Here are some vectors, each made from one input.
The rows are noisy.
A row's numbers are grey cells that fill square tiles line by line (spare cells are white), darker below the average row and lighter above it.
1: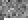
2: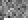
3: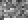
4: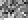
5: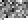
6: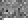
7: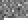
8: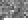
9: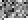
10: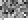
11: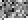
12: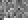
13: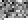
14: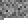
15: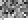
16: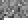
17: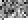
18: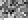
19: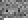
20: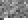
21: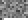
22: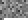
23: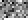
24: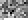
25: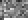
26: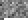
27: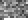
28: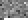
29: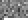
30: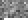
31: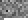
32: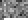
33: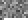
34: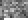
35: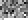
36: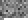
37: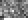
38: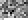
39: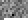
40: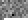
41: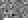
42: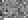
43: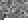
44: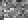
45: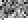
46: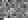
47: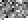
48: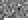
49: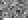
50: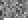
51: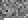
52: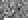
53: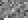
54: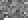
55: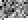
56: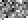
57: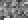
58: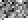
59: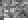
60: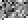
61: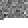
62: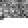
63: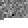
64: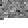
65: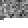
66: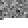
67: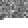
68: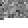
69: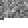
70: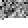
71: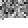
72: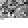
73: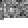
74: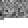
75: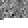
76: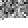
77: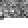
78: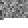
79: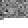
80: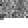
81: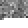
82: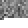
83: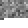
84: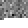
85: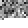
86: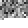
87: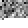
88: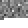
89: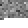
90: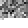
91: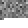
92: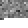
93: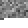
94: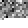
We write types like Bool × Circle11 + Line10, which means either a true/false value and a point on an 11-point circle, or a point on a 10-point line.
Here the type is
(Bool × Bool × Bool × Bool + Unit) × Label8 + Line9.
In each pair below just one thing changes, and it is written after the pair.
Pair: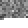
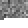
the label
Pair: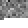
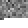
one of the four true/false values
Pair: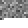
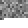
one of the four true/false values
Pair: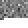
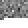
one of the four true/false values
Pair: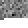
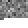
the label
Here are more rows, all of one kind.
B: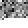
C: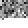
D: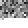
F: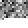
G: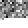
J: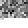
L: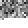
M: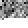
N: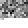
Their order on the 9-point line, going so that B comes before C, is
G, F, B, M, C, L, D, J, N.
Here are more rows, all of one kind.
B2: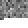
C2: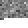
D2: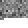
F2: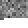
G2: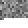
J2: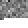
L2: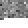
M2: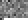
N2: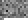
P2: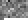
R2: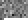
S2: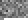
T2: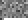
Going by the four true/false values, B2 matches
C2, N2, R2 and T2.
